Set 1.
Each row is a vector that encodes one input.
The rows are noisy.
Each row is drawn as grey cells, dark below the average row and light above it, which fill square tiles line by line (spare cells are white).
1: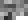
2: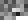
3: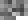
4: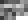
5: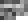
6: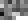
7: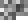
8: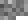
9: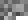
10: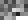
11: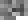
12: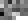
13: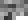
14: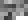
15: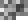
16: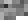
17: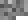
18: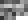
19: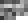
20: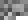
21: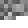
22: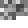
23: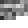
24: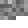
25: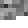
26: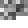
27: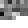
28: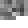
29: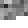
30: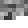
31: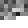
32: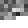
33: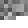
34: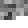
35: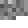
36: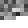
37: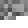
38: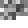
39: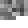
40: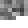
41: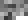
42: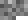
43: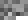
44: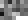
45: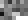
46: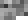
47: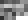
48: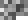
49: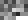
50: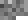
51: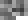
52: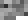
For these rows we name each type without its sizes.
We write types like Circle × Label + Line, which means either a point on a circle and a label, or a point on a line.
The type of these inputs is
Tree.
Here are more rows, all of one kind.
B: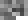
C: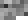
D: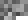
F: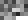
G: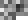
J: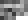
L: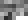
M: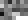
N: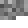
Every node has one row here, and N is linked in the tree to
B, C and D.
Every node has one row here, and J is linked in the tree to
D.
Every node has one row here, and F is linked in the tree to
D.
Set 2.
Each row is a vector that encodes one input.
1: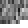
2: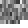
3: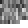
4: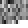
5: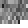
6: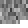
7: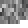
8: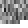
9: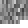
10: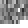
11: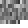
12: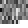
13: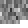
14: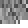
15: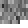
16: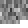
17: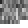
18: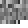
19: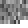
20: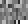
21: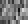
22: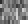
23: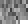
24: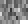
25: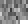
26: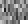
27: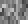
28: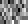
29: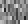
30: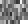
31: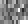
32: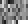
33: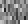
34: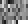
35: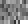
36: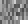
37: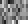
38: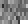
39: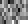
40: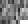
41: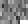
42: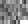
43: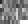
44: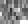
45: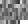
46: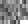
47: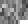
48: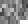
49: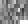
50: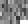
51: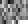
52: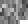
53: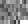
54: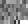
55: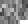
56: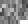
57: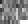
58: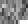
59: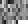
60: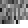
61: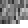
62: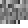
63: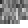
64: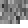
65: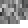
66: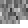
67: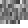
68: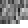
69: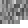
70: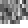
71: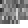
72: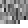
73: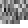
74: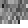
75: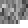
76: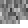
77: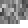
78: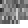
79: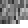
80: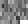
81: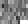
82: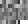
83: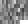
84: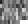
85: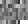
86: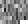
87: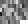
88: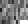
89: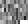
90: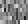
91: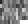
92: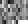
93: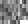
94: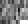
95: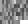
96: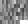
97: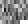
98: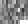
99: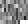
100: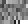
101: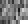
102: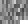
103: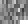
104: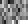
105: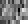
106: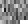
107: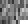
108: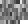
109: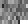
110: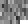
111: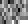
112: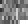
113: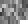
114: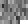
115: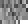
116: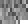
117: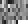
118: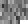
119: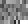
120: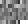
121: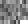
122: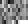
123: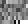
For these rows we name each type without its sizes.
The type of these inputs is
Line.
